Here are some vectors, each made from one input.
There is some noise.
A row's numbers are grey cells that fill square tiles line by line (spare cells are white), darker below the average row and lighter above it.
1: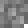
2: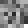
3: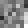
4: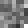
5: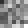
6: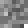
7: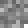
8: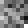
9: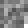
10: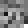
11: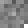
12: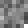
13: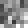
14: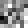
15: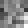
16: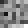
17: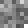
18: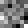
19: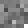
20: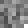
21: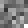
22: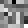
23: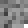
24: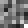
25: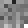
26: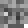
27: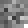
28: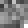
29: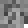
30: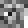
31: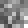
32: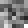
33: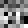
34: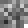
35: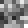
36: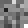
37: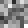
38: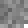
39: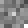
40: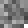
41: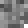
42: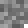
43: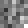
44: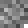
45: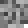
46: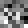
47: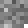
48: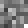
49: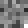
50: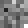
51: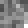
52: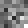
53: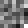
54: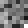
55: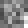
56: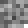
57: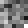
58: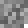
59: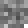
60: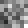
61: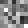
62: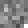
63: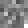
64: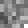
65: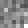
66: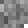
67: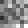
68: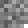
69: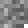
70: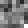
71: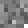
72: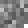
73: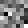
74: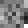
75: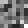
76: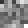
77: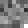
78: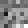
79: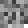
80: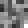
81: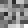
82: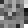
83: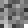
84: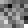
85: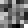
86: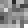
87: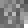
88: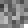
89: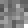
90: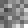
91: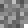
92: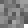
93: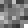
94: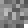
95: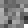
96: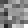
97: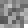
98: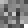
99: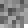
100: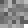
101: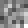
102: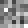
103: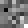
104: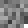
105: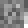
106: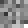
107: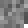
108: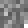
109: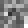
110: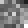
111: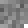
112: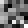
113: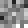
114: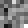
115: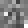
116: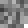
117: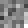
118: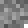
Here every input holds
a point on a 7-point line.
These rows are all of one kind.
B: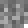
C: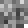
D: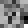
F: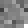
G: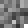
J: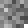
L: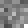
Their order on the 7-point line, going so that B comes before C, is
B, F, J, C, L, D, G.
